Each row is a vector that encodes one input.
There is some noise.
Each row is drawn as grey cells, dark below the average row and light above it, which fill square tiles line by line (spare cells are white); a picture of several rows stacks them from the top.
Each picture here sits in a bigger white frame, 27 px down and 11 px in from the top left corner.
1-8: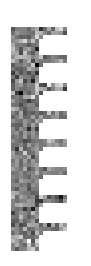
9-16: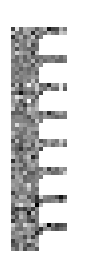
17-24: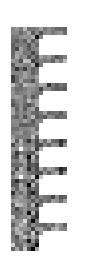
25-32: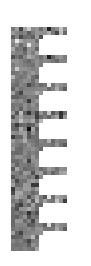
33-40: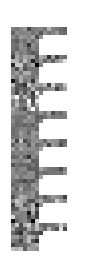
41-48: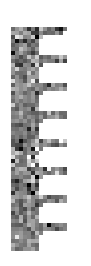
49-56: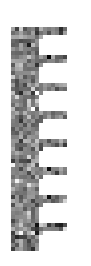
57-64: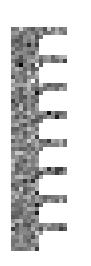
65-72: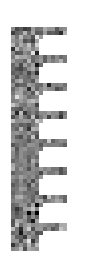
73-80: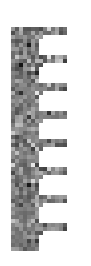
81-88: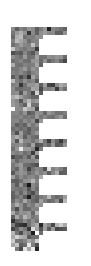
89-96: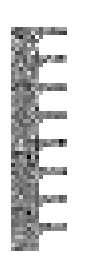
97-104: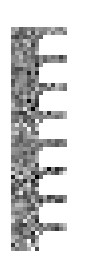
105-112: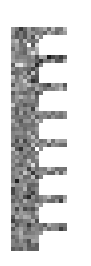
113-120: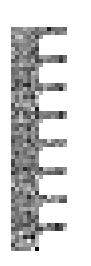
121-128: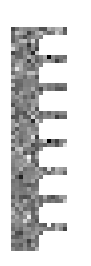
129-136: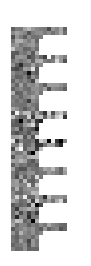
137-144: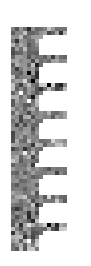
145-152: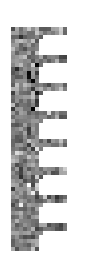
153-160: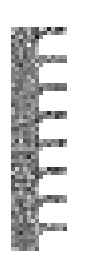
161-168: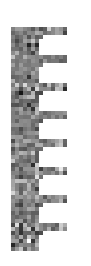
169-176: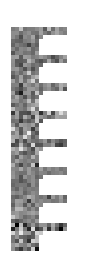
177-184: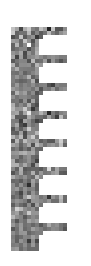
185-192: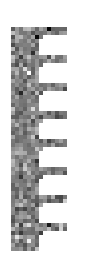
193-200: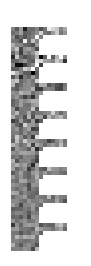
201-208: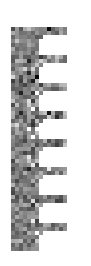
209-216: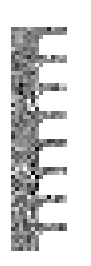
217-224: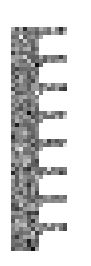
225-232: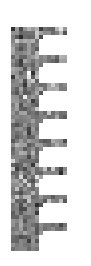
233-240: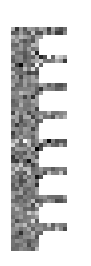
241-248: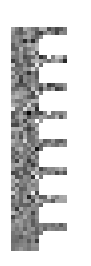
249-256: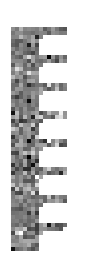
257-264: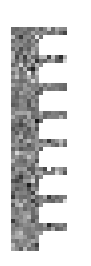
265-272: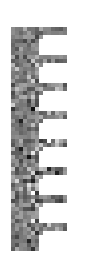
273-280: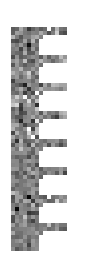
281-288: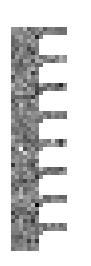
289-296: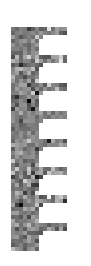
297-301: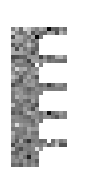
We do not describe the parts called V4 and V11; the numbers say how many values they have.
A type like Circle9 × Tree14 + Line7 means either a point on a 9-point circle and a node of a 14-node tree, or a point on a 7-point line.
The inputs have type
(Bool × (Line9 + V11) + Line6) × V4.
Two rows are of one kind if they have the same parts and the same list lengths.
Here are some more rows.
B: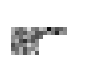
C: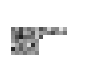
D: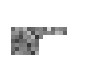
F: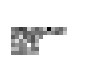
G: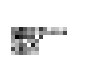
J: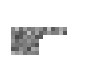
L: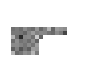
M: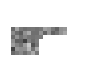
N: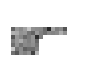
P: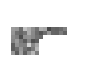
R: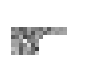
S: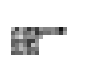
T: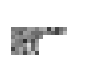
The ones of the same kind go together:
B, M, T
C, D, G, J, L, P, S
F, N, R

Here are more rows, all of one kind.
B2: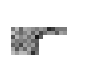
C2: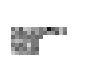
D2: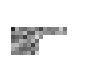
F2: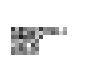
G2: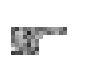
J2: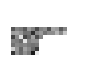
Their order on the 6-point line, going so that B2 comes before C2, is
B2, C2, J2, F2, G2, D2.
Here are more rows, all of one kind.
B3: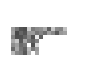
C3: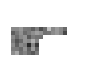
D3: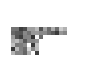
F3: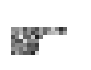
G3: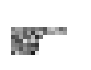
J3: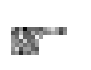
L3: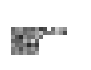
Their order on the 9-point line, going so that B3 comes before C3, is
B3, D3, G3, L3, C3, J3, F3.
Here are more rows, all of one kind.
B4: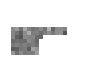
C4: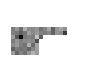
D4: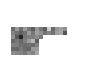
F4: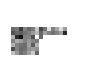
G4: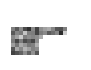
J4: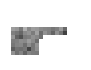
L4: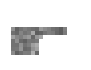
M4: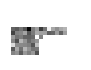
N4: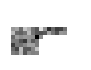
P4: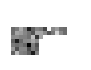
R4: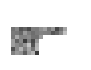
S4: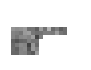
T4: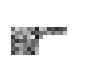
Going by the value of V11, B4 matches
G4 and S4.
